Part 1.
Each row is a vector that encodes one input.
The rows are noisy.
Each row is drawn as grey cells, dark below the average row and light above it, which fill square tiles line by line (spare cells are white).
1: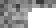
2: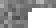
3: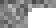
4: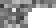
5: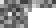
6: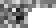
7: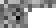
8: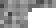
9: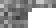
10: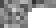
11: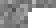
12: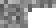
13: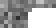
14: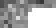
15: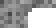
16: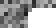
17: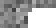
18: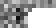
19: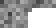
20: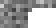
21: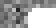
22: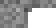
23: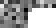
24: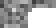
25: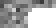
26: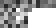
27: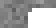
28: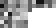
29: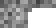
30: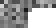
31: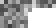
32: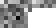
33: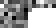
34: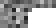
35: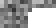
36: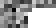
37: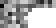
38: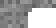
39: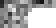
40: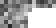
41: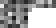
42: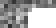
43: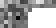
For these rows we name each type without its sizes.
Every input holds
either a point on a circle, or a fixed value, or three true/false values.
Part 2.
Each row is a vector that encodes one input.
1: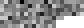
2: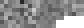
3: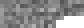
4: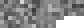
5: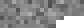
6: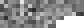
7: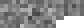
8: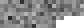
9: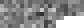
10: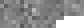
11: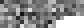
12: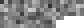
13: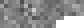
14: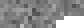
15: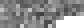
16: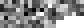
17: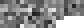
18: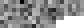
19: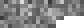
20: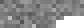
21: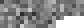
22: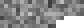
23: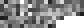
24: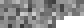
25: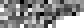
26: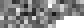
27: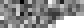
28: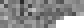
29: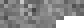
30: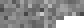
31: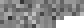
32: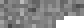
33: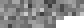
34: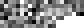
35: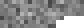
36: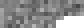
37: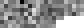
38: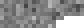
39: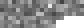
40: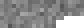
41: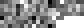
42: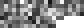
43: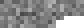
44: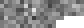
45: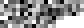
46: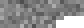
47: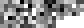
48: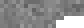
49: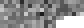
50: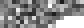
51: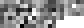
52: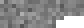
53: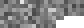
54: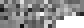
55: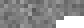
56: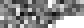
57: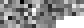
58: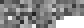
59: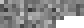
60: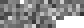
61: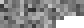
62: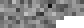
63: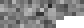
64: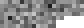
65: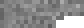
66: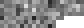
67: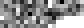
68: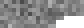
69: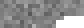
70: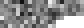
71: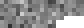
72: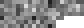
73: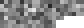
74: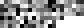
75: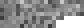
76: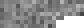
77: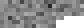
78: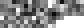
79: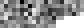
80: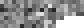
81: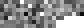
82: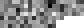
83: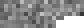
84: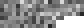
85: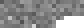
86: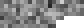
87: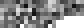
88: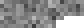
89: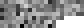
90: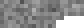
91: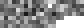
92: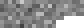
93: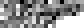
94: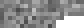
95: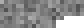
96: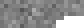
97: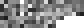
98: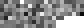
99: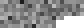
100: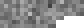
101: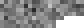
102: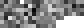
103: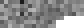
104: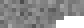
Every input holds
a point on an 11-point line and a true/false value.
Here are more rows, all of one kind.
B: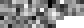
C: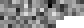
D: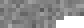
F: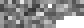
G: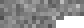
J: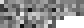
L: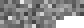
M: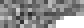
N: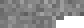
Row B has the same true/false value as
C and J.
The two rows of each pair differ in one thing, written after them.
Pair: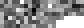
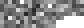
the true/false value
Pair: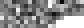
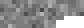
the place on the 11-point line
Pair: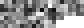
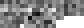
the true/false value
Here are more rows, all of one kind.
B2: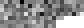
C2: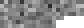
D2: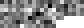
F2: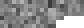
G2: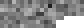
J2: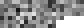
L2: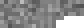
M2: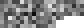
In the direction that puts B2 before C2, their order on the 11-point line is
B2, L2, F2, M2, J2, G2, D2, C2.
